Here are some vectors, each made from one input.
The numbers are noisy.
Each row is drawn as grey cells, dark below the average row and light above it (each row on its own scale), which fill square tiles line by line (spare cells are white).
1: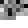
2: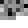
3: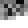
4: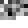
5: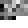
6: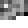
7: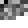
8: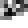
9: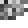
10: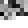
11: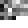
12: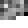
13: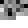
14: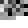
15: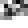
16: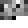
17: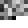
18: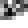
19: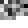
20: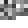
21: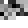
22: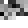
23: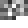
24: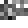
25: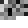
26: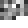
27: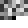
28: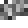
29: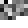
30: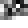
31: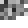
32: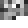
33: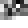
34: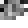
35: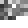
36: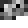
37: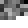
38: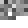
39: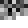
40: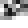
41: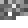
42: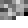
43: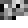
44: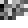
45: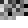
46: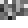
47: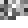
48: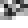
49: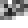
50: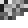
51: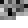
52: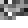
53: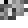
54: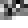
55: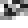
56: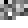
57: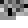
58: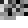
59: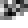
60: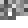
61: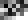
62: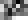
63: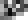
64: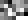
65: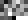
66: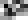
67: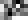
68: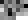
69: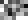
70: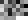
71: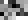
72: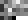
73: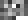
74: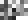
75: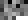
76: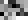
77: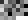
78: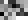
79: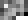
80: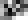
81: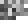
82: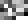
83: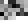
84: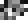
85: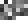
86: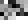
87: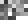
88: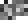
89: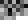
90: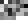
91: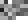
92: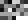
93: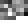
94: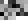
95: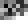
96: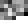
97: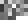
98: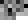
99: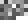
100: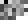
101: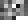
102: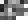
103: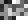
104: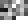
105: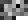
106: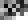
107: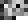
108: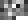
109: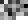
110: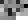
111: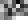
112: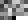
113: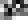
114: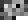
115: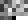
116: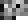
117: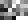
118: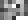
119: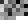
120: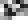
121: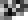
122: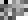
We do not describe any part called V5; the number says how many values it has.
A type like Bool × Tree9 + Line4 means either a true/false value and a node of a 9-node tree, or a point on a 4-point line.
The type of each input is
List2(Bool × V5).
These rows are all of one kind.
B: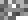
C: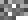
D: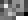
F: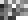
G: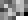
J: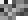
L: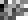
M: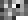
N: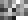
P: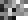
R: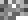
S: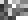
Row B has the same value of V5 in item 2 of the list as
G, J and R.
